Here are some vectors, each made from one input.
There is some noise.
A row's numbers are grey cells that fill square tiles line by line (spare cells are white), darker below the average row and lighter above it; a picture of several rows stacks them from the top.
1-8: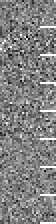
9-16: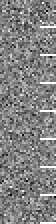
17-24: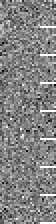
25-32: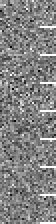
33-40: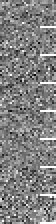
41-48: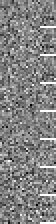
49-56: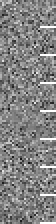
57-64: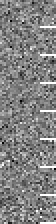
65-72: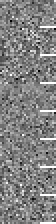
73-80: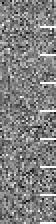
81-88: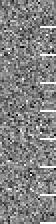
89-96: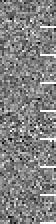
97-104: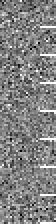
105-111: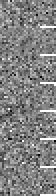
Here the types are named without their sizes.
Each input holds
a point on each of two lines and a node of a tree, together with either a point on a circle, or a fixed value.
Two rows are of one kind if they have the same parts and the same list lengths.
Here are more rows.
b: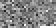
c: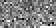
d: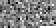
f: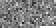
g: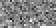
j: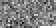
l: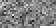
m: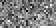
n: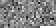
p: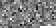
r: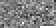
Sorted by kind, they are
b, g, l, n, r
c, d, f, j, m, p

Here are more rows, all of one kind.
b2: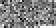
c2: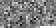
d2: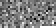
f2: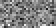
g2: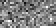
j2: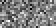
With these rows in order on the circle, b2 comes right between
f2 and j2.
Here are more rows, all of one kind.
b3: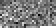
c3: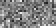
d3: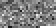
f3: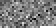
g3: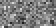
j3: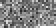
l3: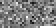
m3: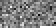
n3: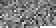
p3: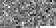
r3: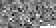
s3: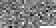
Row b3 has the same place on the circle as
d3 and s3.
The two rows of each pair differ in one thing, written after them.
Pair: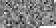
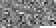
the place on the circle
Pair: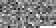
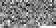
the node of the tree
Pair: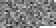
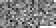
the node of the tree
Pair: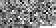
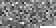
the place on one of the two lines
